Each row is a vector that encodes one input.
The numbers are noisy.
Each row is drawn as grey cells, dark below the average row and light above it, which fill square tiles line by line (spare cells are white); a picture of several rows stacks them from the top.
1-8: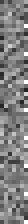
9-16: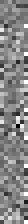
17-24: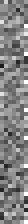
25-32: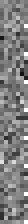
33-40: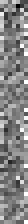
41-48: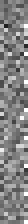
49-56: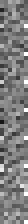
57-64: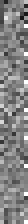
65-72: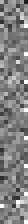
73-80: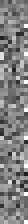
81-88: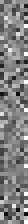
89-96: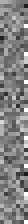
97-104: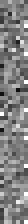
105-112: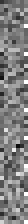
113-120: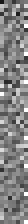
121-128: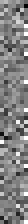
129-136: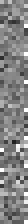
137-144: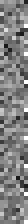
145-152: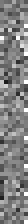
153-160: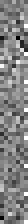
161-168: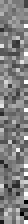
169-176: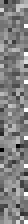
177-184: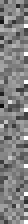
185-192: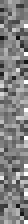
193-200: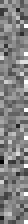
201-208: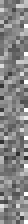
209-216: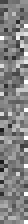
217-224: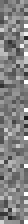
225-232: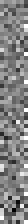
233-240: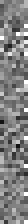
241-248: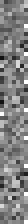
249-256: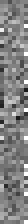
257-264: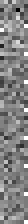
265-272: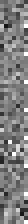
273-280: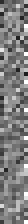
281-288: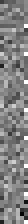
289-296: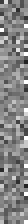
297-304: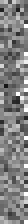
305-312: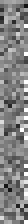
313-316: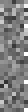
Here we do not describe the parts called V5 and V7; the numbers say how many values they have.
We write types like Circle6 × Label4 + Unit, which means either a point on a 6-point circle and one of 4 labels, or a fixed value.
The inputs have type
Bool × Bool × Bool × (Label12 × V7 + Line11 × V5).
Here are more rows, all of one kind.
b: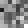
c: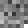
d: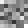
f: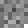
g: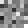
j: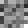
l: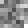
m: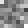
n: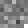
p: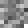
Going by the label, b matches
c, m and n.
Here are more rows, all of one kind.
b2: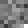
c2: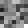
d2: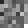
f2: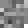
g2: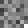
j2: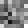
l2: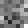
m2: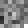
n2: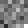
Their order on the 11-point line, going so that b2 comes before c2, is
j2, d2, f2, l2, g2, b2, m2, n2, c2.
